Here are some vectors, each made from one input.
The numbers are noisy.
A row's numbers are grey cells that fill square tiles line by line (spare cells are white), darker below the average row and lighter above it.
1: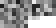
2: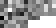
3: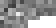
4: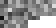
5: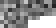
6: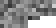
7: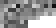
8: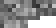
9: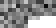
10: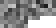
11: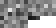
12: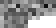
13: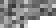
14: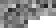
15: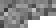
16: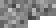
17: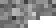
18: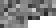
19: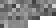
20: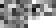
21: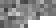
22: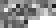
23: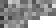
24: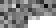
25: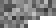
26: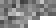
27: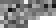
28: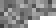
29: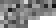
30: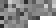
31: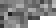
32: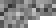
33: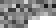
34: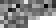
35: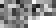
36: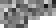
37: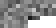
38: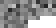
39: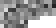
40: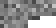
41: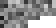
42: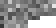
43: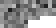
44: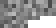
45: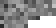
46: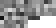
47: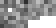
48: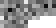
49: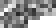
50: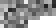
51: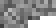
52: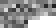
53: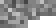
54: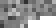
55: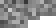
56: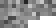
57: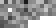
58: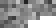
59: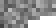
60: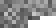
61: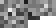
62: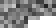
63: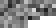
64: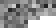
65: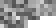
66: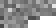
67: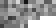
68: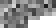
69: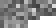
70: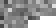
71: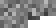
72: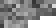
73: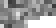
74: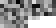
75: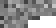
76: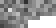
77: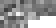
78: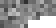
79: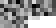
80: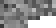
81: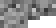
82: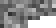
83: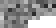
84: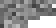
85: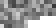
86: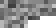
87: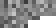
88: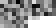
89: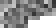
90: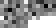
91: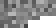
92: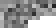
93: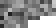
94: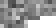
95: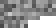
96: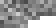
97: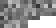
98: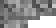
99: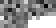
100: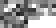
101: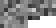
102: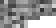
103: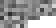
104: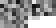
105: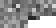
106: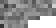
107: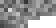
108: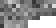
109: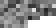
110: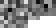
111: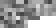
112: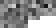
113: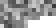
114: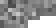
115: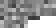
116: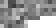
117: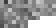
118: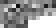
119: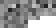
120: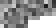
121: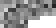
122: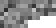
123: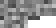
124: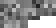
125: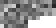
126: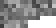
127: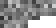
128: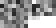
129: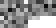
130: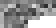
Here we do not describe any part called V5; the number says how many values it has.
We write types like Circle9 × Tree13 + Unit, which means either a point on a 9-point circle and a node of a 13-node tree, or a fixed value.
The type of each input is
Bool × V5 + List3(Line4).
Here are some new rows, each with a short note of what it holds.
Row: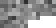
a list of two items
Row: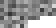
a list of one item
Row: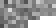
a list of three items
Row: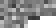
a list of one item
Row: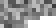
a list of one item
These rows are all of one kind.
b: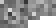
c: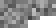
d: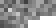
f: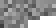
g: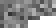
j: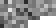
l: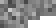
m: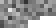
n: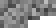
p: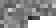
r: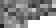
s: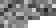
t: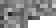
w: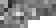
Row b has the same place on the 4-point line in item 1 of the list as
d, l, m and w.
